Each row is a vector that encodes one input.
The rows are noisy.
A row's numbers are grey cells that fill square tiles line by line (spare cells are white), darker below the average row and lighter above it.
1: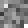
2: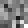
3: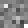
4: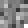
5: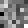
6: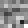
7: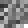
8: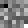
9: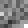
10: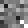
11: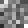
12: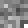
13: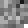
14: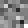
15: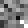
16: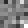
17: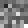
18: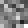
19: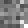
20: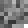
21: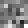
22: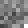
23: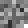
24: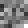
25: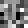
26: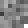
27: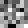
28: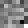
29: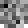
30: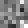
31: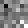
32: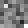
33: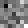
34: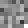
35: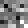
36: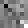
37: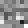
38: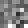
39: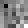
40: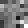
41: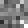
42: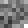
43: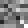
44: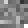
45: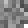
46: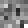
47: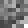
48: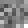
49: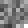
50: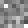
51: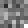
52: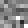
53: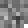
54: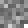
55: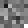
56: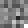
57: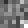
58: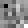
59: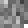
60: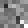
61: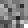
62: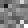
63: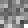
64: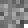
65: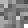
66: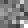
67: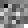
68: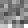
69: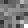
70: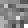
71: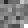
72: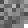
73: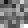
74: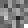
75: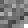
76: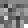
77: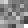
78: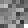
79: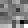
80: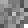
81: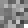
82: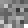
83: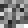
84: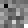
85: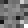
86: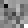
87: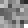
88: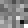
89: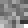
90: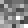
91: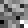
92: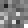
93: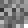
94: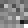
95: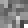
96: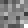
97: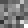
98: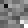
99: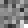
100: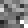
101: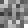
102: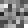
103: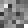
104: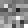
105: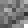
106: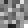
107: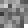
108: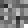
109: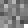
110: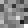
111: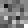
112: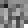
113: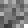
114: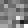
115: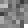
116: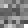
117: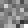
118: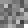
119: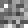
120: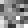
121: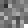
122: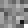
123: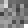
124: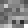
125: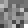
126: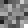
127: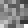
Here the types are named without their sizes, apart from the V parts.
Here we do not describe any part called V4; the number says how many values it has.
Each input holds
a node of a tree, together with either a point on a line, or a value of V4.
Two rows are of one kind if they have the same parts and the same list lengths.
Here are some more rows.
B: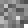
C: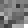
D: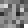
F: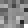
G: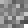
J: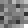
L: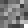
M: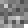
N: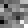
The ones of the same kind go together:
B, D, F, G, M
C, J, L, N

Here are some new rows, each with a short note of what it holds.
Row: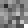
a node of a tree and a value of V4
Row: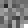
a node of a tree and a value of V4
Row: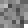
a point on a line and a node of a tree
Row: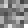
a point on a line and a node of a tree
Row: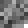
a node of a tree and a value of V4
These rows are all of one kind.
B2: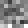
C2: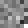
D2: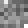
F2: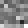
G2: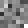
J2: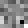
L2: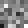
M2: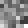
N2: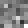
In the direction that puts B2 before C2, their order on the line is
D2, M2, G2, F2, N2, B2, L2, C2, J2.
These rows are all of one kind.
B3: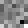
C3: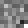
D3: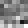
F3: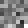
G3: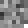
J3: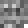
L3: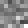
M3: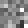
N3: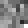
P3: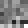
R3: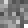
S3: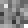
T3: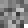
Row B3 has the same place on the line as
C3, F3, M3 and T3.
